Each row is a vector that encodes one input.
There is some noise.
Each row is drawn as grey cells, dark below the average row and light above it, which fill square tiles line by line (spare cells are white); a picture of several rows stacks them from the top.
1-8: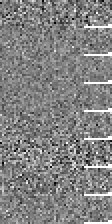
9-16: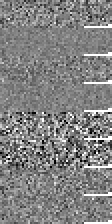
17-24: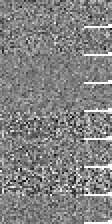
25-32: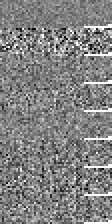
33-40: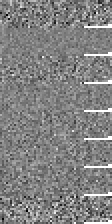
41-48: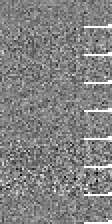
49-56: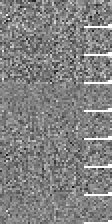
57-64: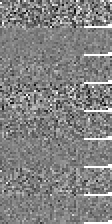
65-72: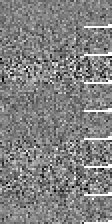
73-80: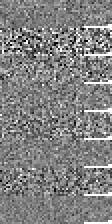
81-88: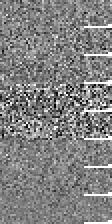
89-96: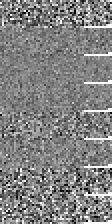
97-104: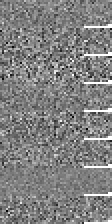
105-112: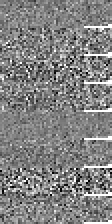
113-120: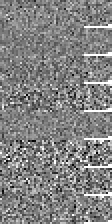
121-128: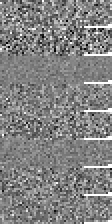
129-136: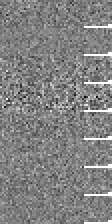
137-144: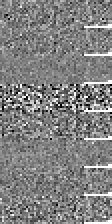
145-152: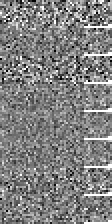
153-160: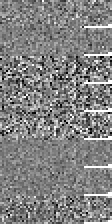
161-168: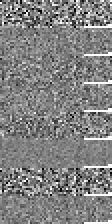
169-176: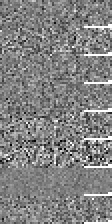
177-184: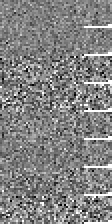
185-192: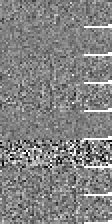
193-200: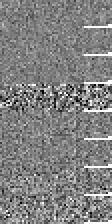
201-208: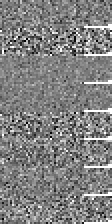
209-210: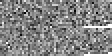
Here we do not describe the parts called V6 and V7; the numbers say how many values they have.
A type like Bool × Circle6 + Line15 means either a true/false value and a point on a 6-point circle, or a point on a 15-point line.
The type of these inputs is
(Bool × V7 + Tree8 × V6 + Unit) × Label4.
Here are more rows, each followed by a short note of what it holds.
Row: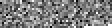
one of 4 labels, a true/false value and a value of V7
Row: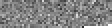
one of 4 labels
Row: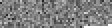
one of 4 labels, a node of an 8-node tree and a value of V6
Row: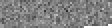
one of 4 labels, a node of an 8-node tree and a value of V6
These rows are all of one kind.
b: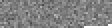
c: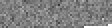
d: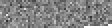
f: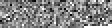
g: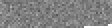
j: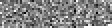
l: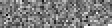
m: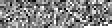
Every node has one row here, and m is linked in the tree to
l.
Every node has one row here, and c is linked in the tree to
f and g.
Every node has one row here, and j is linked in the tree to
d and g.
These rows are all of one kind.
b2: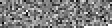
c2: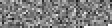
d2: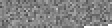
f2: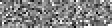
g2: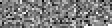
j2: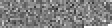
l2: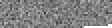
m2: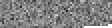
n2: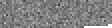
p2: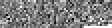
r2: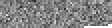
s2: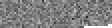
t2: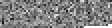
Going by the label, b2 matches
j2 and n2.
